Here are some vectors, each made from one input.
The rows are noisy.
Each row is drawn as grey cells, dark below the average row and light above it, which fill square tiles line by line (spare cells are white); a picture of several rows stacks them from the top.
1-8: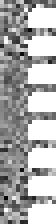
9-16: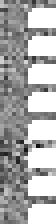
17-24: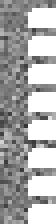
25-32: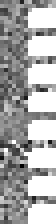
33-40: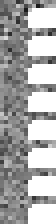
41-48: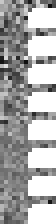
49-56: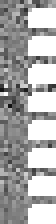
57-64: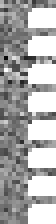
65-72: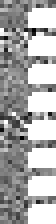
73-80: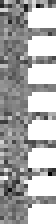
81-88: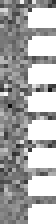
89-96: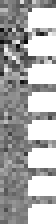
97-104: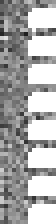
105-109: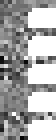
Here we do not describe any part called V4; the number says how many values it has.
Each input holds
a list of up to two items, each a true/false value and a value of V4.
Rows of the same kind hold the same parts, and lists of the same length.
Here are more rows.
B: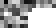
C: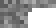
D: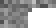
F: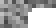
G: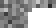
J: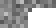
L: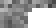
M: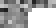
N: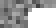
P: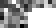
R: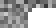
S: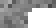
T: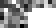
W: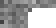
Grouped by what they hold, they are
B, P, T
C, D, J, R, W
F, G, L, M, N, S

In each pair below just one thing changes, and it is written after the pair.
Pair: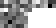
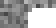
the value of V4 in item 1 of the list
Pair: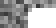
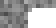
the value of V4 in item 1 of the list
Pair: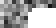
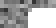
the true/false value in item 1 of the list
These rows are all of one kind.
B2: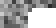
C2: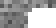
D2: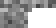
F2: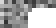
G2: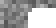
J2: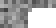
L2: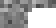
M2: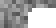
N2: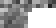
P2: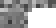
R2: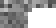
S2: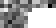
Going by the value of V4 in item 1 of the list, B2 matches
D2, J2, L2 and M2.
